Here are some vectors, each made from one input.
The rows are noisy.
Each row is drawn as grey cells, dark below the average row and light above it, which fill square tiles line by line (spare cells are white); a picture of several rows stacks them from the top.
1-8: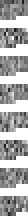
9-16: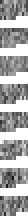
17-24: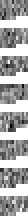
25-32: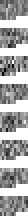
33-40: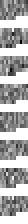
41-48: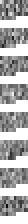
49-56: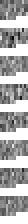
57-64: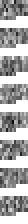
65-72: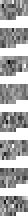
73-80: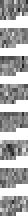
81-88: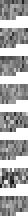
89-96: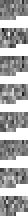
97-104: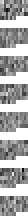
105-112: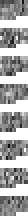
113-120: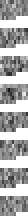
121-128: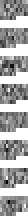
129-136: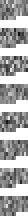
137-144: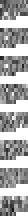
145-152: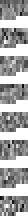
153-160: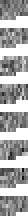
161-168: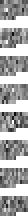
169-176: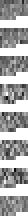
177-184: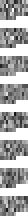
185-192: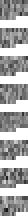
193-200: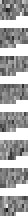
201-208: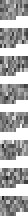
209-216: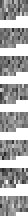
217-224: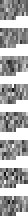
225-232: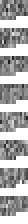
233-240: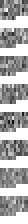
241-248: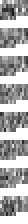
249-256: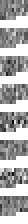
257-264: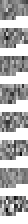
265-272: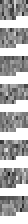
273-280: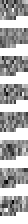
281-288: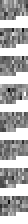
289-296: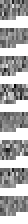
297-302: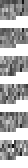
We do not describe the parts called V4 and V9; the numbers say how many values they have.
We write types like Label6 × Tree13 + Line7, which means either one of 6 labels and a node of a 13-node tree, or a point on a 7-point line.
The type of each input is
(Line5 + Tree11) × V4 + Line7 + V9.
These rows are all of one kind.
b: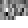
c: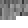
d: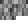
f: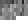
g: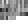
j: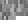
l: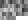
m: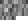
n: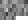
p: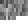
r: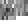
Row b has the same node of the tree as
g, n, p and r.
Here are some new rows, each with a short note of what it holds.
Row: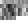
a value of V9
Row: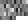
a point on a 7-point line
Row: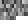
a point on a 7-point line
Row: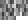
a node of an 11-node tree and a value of V4
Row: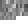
a point on a 5-point line and a value of V4
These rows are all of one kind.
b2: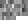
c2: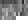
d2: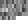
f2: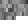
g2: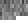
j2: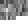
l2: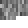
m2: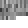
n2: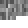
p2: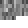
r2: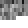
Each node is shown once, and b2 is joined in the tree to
l2.
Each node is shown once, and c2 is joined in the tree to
f2.
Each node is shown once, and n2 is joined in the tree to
f2, l2 and p2.
